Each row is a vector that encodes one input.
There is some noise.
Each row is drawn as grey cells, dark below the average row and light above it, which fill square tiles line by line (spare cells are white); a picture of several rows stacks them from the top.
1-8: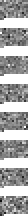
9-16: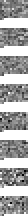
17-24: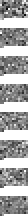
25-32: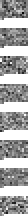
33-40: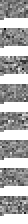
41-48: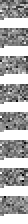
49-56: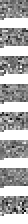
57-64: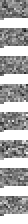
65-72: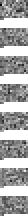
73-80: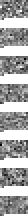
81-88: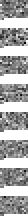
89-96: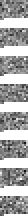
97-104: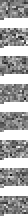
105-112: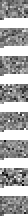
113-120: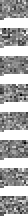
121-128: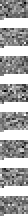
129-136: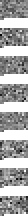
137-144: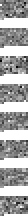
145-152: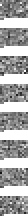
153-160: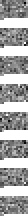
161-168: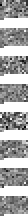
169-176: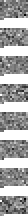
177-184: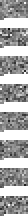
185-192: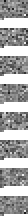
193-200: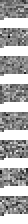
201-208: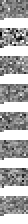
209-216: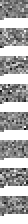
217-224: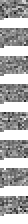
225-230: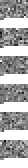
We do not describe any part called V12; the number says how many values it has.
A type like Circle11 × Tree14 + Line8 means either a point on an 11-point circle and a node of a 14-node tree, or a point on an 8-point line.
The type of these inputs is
(Bool × (Circle11 + Unit) + V12) × Label5.
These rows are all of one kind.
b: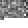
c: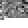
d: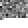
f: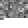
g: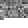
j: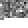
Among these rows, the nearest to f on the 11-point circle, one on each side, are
d and g.
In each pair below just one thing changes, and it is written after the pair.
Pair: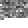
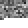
the label
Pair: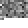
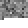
the true/false value
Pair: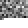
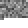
the label
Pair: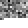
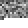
the true/false value
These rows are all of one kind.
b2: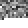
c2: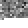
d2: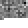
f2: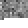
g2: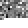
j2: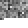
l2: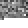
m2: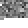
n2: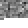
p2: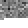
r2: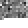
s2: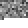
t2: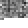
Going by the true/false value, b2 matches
f2, l2 and s2.
